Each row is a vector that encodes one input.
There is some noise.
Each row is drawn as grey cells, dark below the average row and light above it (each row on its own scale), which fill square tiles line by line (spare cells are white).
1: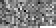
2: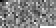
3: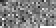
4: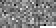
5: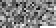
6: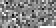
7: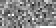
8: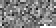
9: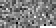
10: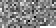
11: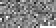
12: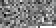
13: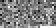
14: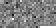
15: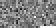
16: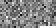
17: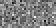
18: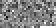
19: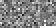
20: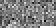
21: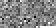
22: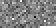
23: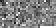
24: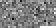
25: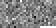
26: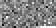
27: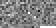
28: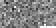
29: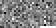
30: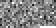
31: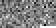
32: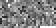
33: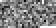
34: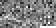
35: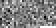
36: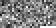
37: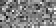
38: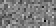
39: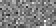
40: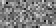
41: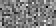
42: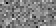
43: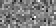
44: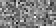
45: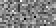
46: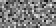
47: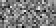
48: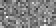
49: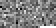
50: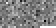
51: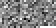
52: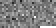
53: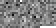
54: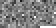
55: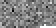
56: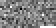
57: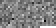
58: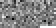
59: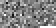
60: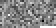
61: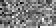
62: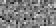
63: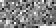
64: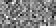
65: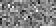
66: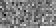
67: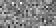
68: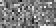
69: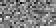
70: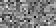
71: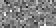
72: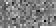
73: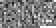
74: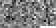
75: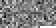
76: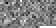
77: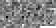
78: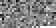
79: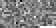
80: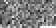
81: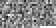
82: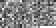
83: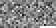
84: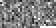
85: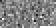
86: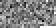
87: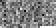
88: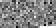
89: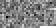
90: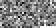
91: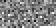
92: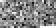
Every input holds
a point on a 7-point line, together with either a point on an 8-point circle, or a node of an 8-node tree.
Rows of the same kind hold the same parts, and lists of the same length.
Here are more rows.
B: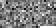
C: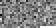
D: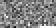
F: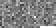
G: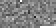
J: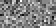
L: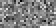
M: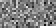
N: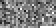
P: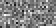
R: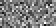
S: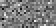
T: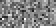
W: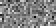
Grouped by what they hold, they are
B, F, L, M, S
C, D, G, J, N, P, R, T, W

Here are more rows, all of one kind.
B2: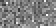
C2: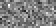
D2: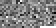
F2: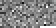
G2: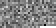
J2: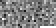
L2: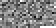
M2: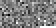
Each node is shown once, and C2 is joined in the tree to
J2 and L2.
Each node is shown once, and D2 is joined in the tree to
B2.
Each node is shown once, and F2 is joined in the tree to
M2.
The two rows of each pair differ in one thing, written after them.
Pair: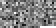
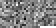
the place on the 8-point circle
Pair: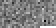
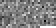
the place on the 7-point line
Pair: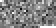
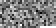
the place on the 7-point line
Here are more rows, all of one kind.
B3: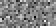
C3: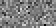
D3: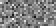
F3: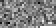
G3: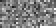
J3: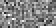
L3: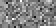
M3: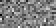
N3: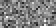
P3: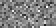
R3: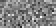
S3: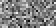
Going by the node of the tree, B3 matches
C3, F3, L3 and R3.
